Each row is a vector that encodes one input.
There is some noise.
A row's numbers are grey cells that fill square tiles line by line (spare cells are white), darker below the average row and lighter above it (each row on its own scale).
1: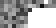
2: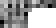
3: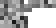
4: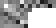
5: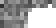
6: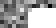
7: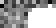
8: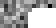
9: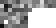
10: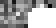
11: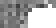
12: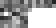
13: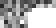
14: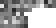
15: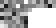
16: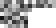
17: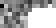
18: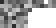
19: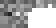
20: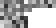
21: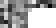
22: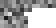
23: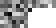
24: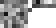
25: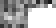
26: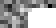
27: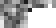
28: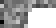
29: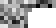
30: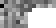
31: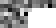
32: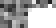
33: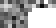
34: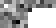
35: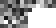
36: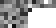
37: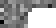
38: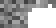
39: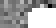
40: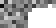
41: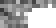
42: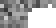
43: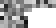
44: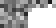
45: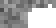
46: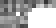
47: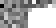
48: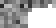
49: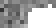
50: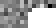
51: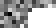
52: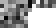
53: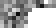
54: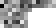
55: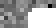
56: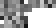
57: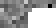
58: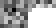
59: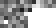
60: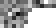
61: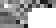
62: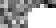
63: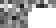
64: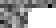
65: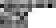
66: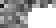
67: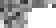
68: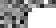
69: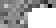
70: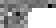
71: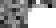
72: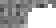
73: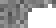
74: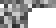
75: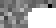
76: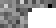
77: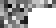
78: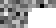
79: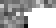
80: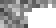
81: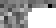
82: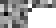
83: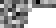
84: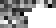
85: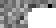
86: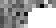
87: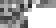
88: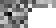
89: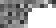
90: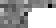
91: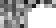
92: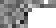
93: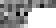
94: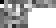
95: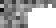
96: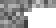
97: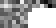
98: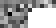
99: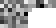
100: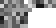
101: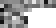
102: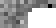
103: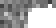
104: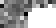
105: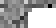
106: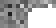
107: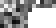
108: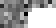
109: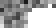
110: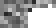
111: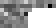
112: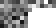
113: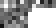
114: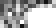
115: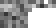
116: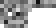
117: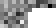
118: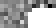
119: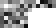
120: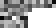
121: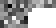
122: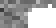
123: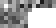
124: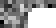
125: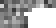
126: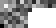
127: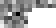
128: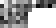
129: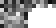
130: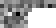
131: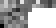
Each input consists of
one of 6 labels, together with either one of 7 labels and a point on a 5-point line, or a point on a 4-point line.
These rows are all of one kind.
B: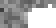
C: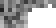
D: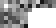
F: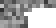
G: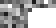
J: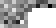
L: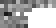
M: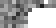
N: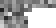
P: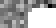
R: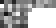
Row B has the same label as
C and L.
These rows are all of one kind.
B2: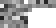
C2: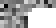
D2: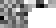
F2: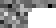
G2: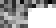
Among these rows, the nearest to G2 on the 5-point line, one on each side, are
D2 and F2.
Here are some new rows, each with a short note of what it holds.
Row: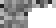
one of 6 labels, one of 7 labels and a point on a 5-point line
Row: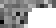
one of 6 labels, one of 7 labels and a point on a 5-point line
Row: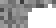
one of 6 labels, one of 7 labels and a point on a 5-point line
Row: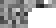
one of 6 labels, one of 7 labels and a point on a 5-point line
